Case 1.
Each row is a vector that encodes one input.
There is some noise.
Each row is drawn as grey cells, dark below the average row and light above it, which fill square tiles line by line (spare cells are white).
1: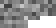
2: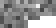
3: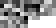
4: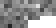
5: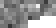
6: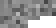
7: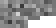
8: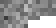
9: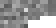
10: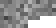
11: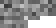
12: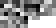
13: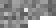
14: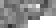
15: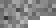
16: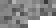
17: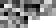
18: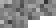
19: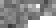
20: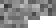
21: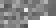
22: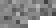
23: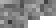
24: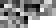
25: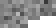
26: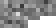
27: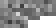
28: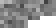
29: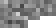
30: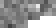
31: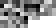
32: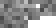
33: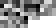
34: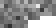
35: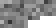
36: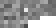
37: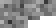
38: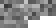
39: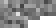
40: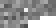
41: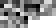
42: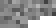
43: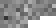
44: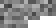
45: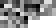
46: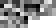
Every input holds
either a point on an 8-point circle, or a fixed value.
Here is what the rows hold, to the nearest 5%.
About 80% of them hold a point on an 8-point circle. The rest hold a fixed value.
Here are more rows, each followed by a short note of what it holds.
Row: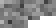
a point on an 8-point circle
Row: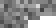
a point on an 8-point circle
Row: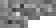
a point on an 8-point circle
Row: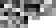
a fixed value
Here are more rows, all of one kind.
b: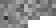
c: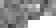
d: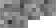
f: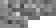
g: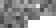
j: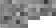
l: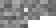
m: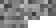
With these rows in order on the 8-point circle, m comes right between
g and l.
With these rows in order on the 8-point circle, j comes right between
b and f.
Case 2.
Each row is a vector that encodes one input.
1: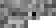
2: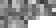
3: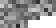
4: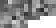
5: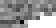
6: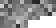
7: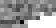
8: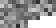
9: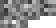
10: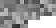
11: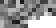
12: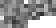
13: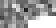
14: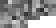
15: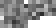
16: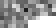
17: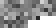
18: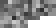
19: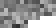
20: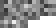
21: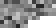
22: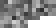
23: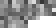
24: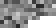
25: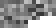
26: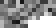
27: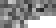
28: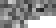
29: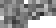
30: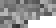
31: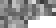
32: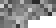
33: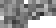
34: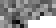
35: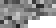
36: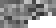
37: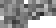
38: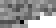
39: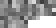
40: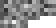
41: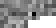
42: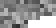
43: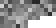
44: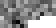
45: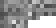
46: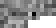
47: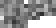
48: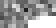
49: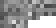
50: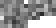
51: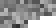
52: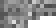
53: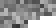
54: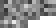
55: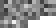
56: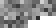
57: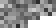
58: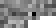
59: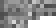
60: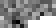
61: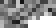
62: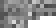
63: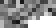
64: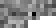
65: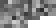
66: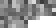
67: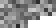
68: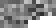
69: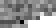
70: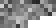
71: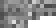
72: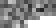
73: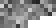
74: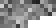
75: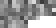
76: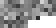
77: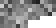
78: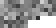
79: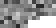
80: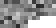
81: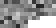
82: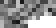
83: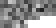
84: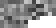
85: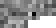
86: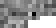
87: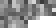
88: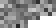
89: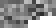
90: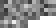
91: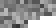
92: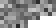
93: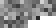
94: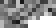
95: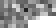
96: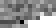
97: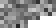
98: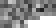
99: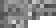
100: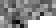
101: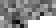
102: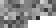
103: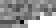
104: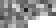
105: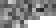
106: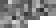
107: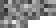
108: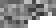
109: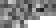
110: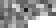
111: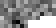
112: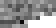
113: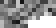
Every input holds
a point on a 17-point line.
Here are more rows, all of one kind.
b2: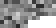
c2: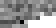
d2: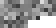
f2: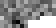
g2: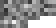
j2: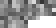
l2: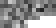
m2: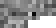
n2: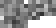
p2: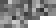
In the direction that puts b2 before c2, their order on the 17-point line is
f2, n2, b2, d2, c2, l2, p2, g2, m2, j2.
